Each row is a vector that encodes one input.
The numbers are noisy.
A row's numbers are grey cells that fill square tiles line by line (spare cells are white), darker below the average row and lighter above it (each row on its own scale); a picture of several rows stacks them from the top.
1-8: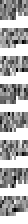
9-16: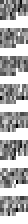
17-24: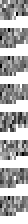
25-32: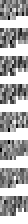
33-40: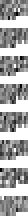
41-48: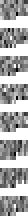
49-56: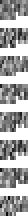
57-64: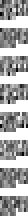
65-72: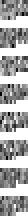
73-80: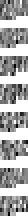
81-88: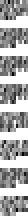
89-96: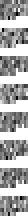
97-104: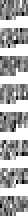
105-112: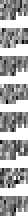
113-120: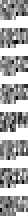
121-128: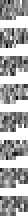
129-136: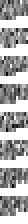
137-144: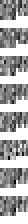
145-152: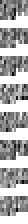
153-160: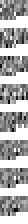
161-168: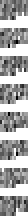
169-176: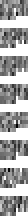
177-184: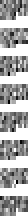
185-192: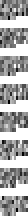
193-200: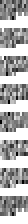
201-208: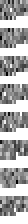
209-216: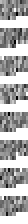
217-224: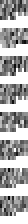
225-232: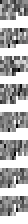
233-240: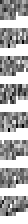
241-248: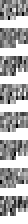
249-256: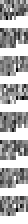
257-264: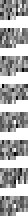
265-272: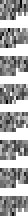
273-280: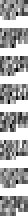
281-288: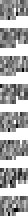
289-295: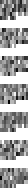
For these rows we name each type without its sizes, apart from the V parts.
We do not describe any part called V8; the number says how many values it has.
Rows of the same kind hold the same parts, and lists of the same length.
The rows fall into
8 kinds.
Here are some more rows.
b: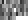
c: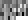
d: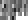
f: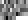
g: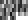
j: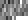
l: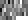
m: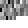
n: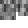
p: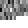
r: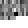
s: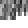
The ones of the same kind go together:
b, p
c, j, l
d
f
g
m, r
n
s

